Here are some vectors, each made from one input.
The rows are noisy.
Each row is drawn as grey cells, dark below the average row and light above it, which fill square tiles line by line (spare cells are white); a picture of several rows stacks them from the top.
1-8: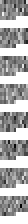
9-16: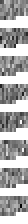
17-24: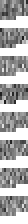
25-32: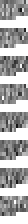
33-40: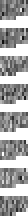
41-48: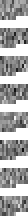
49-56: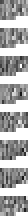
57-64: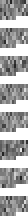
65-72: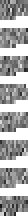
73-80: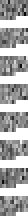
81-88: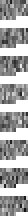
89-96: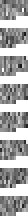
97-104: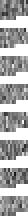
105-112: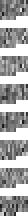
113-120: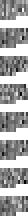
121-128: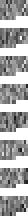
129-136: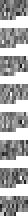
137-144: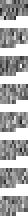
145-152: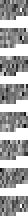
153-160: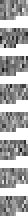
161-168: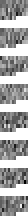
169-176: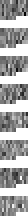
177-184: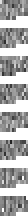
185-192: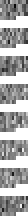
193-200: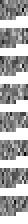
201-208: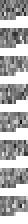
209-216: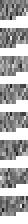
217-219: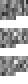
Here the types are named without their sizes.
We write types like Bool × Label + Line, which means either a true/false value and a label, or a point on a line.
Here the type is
List(Line).
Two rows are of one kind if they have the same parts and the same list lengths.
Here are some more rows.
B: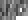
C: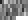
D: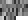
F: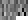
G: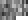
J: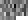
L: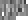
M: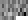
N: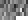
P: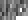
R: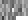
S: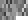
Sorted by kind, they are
B, G, P, S
C, F, M
D
J, L, N, R

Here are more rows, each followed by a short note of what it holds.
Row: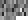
a list of three items
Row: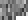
a list of two items
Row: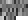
the empty list
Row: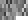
a list of one item
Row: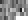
a list of three items
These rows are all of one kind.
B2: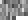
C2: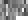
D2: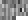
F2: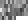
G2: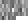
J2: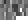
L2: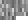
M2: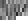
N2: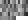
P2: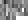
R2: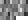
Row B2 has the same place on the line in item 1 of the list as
D2, G2 and L2.
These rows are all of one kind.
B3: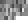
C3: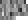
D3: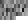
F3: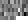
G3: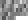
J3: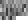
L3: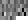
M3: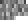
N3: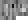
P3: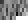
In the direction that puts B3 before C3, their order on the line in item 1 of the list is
P3, D3, L3, J3, F3, G3, N3, B3, M3, C3.
